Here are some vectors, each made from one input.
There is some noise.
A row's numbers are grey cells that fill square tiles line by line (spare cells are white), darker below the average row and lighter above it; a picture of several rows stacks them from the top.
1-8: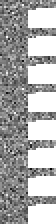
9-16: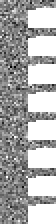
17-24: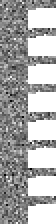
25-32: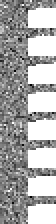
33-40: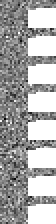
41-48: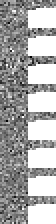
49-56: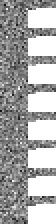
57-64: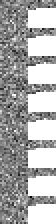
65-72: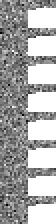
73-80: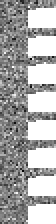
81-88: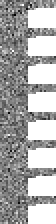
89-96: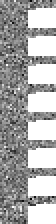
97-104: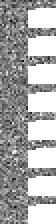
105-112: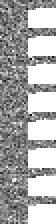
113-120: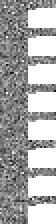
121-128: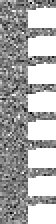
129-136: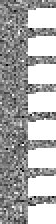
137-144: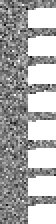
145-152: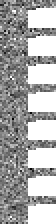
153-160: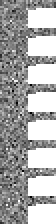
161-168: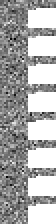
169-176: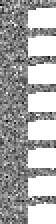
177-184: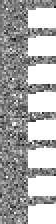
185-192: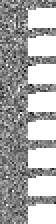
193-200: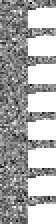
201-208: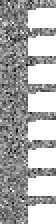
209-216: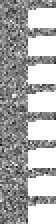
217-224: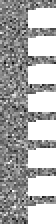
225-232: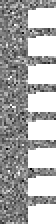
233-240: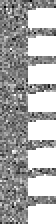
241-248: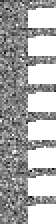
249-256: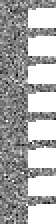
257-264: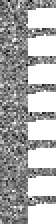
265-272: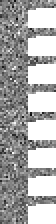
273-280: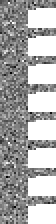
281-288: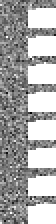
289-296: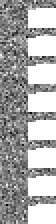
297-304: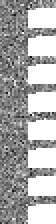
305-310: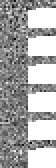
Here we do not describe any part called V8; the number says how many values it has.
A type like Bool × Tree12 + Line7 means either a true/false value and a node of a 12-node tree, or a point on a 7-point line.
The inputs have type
(Bool × Circle5 + V8) × List2(Line5).
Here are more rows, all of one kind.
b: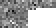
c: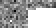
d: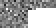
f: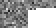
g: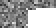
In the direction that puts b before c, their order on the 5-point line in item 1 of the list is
d, f, g, b, c.
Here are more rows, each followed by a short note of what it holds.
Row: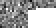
a point on a 5-point circle and a true/false value, together with a list of one item
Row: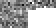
a value of V8, together with the empty list
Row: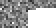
a point on a 5-point circle and a true/false value, together with a list of one item
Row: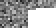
a point on a 5-point circle and a true/false value, together with a list of two items
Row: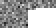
a point on a 5-point circle and a true/false value, together with a list of two items
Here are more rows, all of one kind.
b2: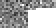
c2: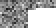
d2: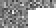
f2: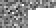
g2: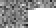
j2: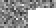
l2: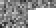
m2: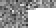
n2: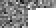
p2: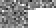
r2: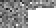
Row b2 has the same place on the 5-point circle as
c2, g2, m2 and p2.
